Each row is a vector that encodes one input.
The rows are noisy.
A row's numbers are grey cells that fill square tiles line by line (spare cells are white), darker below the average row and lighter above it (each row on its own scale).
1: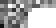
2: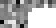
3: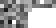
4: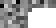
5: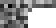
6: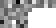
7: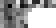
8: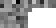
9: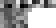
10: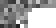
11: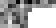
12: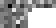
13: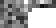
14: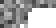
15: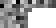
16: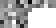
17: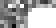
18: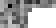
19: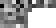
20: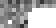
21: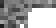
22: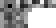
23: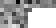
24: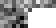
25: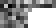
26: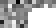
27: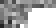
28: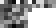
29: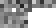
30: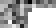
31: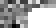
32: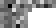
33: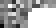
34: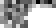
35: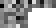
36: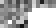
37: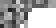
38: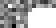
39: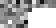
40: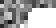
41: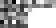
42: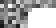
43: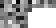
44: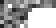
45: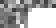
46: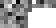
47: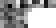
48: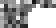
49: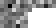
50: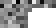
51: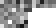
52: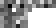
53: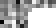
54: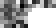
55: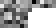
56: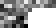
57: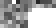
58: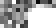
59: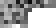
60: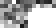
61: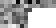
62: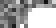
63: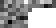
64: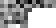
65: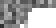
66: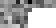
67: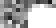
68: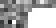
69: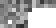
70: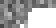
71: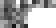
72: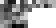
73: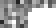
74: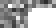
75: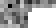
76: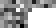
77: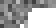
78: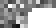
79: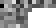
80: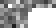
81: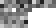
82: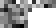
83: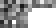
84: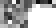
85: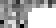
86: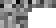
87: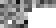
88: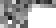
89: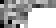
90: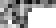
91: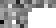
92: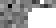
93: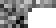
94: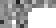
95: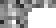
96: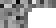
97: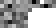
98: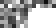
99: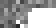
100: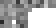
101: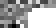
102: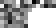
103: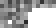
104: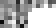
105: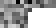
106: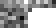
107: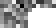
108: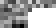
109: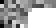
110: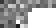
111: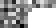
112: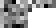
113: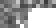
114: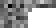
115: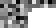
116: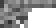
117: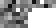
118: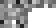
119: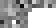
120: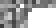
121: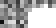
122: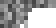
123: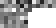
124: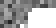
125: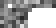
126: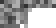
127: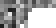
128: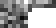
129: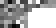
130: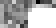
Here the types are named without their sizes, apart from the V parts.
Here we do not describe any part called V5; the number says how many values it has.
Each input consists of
a value of V5, together with either a point on a circle and a true/false value, or a point on a line.
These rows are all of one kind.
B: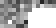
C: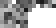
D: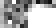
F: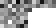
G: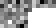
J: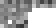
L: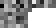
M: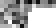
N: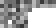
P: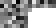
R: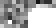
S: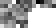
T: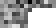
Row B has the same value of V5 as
F, G, J and N.
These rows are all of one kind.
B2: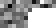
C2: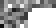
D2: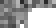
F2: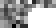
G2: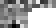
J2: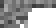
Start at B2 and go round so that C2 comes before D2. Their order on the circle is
B2, C2, F2, G2, D2, J2.
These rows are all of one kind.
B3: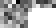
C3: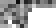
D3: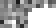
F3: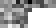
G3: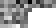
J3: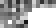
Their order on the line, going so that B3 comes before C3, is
G3, F3, B3, D3, C3, J3.
